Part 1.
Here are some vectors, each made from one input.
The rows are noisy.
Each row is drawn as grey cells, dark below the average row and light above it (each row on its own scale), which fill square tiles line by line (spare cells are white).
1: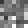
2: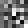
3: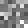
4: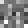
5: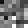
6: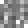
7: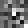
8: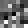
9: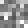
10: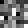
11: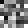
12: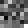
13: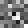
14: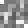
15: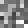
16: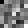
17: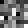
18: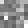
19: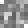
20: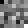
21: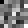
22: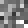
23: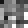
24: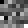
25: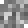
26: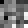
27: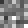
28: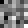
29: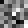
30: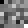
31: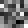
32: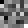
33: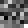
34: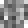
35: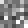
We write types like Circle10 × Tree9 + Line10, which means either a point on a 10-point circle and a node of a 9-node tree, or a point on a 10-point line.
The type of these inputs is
Bool × Bool × Bool.
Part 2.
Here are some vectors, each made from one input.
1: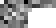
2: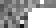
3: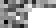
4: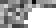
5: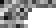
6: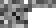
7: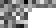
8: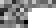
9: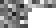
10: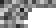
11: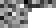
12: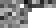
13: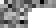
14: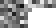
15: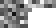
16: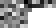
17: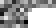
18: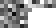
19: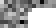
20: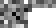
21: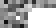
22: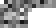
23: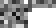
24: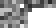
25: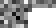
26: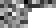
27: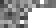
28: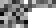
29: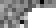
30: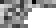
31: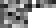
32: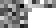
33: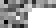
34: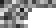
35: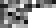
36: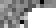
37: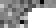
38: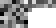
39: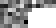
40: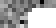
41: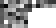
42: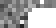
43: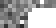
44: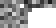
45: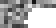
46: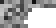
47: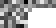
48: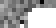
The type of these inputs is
Bool × Bool × Bool.
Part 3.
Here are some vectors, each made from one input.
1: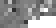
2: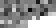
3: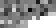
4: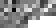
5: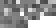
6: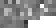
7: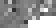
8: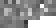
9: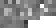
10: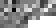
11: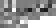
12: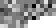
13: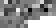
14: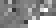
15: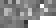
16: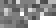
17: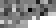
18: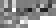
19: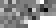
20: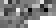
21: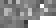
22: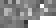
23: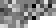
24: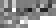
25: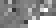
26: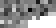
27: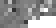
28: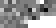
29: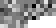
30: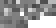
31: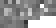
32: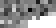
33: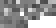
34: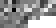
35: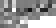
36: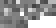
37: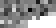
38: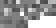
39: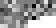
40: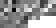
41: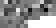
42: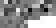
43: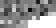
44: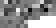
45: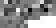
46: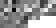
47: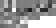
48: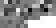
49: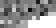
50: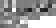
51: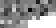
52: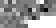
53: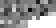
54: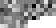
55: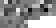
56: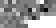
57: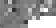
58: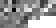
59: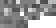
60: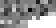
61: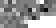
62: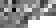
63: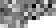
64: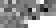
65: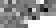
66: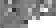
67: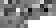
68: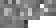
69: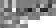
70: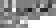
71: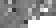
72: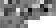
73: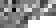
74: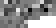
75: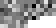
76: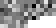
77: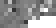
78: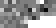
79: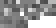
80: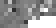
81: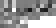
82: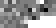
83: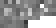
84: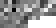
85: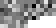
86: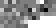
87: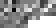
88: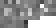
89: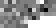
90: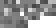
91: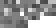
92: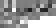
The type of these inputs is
Bool × Bool × Bool + Unit.
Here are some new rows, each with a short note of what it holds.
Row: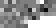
three true/false values
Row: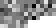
a fixed value
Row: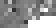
three true/false values
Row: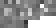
three true/false values
